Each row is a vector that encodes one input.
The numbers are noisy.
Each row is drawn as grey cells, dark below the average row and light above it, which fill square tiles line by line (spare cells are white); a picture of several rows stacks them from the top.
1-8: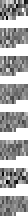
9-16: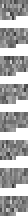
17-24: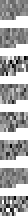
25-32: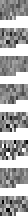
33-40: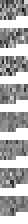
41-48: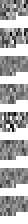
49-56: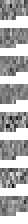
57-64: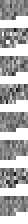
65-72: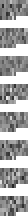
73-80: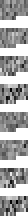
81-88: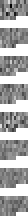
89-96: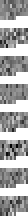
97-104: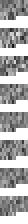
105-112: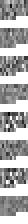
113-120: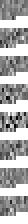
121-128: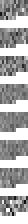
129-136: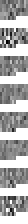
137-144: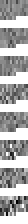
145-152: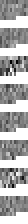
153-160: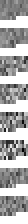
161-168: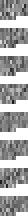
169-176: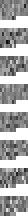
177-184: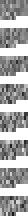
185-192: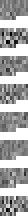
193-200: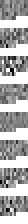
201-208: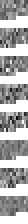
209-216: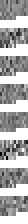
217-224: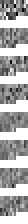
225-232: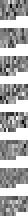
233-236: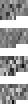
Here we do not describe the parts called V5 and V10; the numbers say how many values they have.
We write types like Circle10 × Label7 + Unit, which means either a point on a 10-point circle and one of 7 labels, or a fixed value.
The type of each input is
Bool × (Line7 + V5 × V10).
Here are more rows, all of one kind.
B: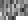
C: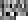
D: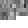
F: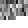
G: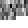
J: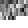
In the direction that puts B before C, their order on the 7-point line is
F, G, D, B, C, J.
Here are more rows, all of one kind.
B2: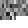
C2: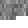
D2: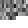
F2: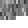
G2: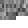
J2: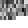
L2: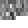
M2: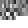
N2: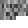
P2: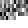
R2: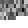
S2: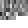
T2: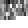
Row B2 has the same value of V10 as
D2, F2, S2 and T2.
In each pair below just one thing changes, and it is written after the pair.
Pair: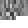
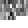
the value of V10
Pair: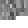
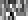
the value of V10
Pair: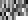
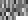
the value of V10
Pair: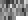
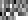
the value of V5
